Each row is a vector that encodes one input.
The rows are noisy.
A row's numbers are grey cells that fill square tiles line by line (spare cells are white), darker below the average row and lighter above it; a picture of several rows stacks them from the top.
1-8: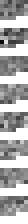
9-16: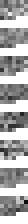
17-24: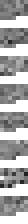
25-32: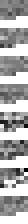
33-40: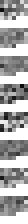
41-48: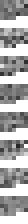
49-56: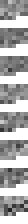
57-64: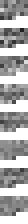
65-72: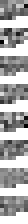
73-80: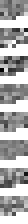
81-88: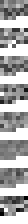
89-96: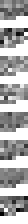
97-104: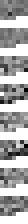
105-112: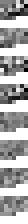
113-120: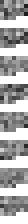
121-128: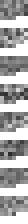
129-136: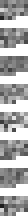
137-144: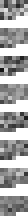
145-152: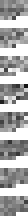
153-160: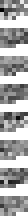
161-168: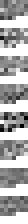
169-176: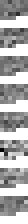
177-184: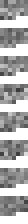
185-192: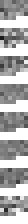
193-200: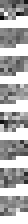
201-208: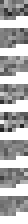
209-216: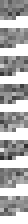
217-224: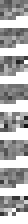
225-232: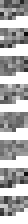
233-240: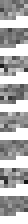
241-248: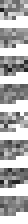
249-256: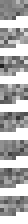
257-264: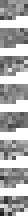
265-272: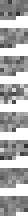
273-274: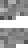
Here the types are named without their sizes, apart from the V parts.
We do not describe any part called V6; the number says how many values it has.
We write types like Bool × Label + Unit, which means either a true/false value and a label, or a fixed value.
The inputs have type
List(Bool × V6).
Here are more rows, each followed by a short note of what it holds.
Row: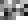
a list of one item
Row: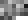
a list of one item
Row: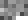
a list of one item
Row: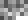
a list of one item
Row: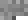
a list of two items
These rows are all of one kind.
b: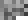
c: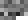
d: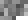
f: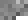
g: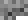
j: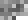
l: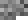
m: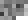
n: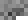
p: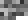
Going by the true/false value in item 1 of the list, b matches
f, l and p.
